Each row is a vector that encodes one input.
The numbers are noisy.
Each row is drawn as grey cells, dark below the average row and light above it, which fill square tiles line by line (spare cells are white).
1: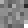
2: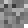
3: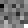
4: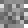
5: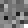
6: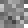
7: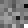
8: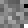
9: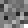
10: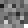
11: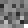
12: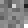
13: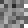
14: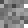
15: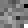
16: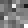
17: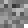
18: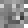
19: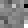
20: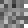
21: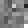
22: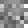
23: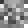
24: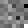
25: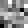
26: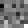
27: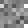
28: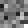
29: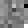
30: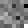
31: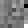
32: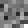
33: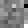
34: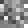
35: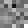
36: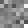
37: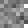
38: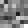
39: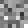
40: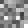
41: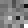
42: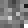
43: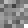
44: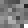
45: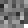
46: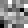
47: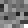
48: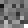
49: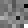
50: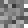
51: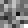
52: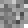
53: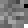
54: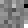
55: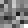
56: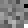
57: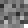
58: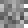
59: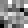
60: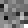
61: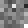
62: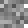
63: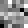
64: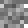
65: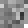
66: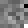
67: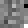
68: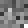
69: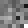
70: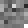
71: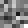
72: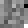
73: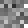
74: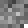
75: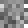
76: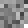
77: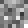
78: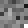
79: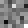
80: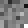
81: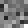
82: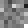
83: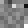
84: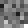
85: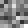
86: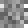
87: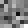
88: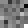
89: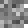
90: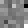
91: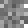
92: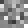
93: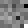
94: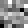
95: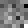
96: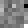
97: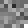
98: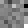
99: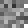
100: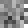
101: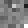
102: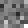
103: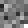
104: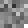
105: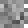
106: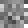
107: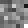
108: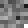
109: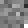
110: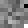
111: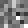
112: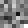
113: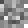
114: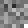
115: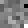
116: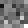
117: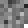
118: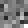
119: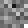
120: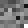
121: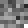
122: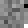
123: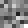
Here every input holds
a list of up to three points on a 4-point line.
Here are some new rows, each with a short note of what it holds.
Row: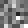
a list of one item
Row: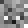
a list of two items
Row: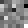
a list of three items
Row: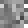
a list of two items
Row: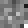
a list of three items
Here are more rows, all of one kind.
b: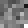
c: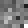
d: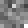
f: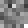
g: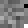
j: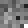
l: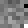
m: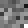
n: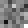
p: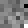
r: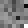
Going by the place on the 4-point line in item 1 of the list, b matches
g, l and p.
